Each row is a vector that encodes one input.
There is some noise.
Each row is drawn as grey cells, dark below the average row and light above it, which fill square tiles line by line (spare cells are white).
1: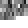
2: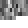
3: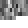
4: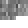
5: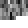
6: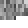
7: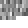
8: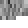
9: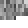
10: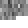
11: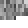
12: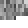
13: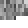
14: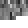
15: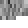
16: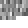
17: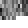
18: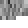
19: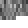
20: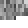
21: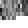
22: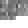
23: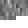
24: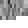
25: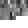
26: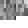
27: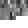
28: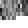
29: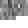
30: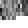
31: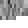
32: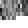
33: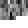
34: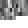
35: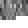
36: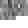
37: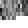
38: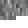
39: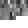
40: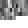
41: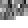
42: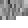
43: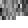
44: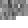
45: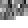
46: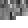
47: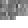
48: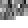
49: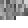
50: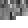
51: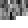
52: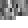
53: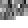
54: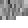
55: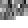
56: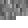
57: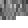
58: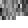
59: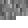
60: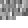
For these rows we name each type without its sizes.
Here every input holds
a node of a tree.
